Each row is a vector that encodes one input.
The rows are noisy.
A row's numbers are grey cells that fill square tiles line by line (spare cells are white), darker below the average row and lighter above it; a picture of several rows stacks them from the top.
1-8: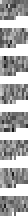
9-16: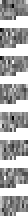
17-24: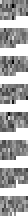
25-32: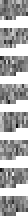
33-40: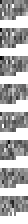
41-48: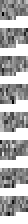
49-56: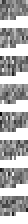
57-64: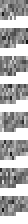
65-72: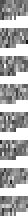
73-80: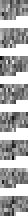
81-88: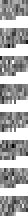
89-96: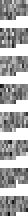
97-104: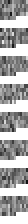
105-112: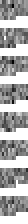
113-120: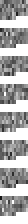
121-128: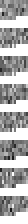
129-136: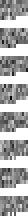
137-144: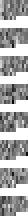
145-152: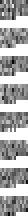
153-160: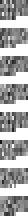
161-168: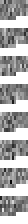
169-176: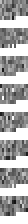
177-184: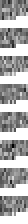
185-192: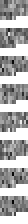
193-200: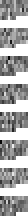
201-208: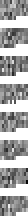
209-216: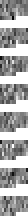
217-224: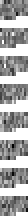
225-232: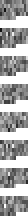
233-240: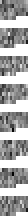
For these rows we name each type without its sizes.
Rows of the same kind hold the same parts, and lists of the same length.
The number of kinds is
6.
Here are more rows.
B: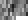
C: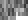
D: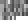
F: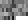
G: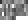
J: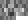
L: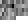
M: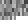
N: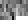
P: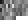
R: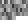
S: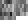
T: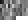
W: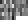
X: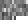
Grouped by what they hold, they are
B, F
C, J, N
D, L, R
G, P, T
M, S, X
W

